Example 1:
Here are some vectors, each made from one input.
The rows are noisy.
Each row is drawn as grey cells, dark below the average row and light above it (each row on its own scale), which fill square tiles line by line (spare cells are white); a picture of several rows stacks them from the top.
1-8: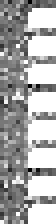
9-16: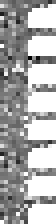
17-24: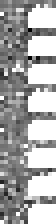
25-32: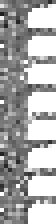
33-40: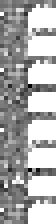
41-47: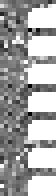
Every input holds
one of 8 labels.
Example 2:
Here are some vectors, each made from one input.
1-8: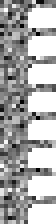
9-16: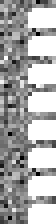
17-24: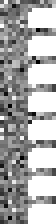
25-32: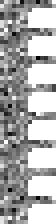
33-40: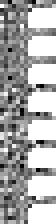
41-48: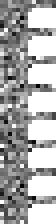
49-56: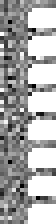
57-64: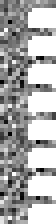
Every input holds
either a point on a 9-point circle, or a fixed value.
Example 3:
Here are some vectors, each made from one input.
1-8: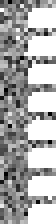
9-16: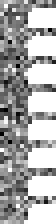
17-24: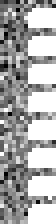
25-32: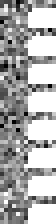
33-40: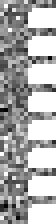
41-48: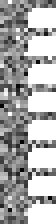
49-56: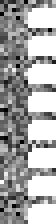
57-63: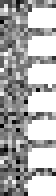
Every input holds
four true/false values.
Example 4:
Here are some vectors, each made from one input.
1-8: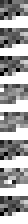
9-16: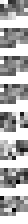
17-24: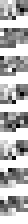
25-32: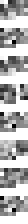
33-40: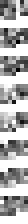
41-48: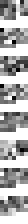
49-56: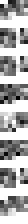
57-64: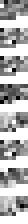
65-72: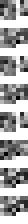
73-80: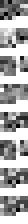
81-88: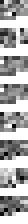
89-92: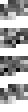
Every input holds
one of 7 labels.
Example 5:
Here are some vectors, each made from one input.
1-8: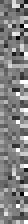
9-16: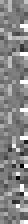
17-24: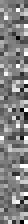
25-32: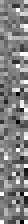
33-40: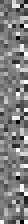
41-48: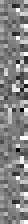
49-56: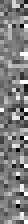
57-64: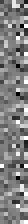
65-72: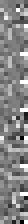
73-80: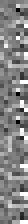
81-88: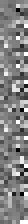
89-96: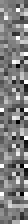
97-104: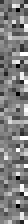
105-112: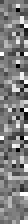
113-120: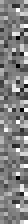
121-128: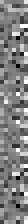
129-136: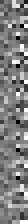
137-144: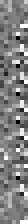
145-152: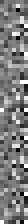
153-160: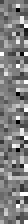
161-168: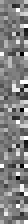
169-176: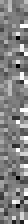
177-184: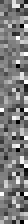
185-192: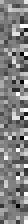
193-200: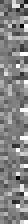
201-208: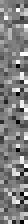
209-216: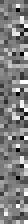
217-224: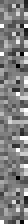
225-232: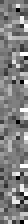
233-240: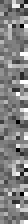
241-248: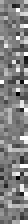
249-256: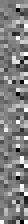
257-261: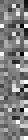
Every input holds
a point on a 13-point circle.
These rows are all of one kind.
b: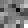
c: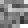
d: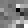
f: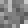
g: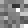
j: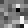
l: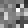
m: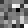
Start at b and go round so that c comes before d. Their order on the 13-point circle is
b, f, c, g, l, m, j, d.
